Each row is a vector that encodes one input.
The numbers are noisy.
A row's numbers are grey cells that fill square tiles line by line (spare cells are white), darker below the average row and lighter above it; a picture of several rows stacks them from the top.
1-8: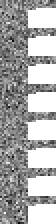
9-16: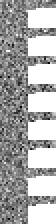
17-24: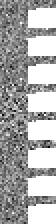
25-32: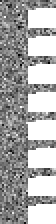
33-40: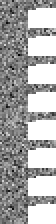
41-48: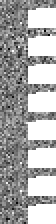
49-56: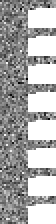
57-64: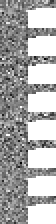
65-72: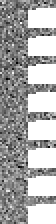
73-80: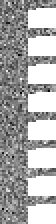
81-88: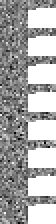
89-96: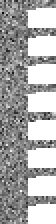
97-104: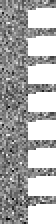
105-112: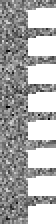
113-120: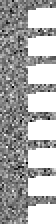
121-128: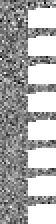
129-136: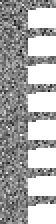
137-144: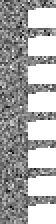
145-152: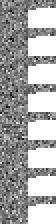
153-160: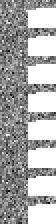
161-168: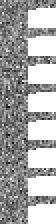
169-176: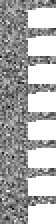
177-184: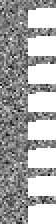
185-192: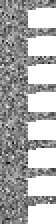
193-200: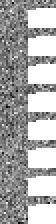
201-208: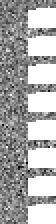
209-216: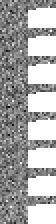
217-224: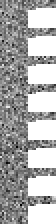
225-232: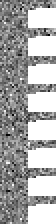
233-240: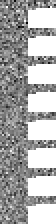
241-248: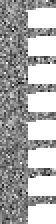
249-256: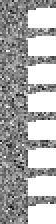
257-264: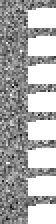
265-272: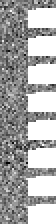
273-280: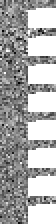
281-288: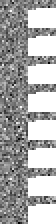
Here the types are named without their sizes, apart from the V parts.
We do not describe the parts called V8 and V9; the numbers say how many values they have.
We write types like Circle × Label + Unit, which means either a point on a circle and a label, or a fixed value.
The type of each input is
Bool × (Line + V8) + V9.
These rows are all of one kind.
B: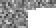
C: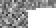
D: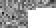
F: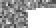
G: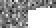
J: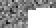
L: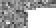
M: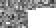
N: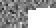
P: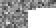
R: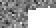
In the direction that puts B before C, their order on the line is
M, D, R, N, J, G, P, L, F, B, C.
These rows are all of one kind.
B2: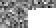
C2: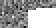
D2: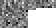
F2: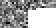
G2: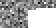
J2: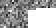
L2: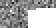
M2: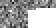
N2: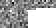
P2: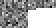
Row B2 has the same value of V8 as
C2, J2 and M2.
